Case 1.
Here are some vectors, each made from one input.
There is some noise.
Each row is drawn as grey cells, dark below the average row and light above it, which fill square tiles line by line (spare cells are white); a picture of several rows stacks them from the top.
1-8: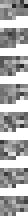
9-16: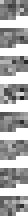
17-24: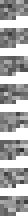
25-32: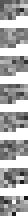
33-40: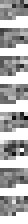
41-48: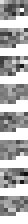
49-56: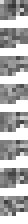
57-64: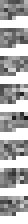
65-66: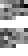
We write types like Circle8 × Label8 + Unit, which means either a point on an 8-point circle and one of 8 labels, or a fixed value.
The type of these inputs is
Circle11.
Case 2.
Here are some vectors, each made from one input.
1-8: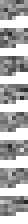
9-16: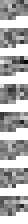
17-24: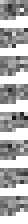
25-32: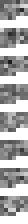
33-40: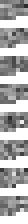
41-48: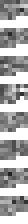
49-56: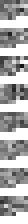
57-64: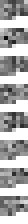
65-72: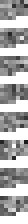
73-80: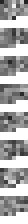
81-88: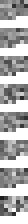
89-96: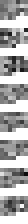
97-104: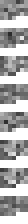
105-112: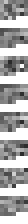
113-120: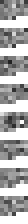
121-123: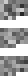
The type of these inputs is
Circle11.
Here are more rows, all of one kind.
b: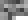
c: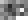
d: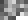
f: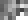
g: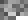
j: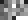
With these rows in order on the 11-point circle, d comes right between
f and g.
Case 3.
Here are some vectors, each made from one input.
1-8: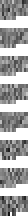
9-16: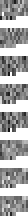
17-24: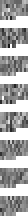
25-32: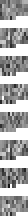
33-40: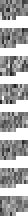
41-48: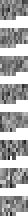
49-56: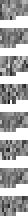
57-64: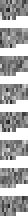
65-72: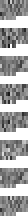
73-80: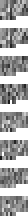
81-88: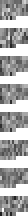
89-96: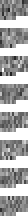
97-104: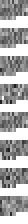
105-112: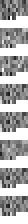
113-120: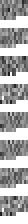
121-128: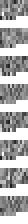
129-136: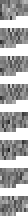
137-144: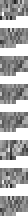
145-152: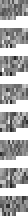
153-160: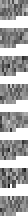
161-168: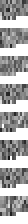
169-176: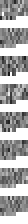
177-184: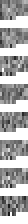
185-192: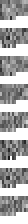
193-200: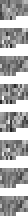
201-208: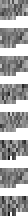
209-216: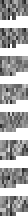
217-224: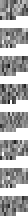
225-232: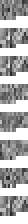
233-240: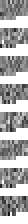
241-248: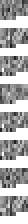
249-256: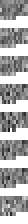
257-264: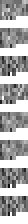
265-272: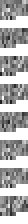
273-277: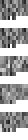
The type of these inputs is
Line10.
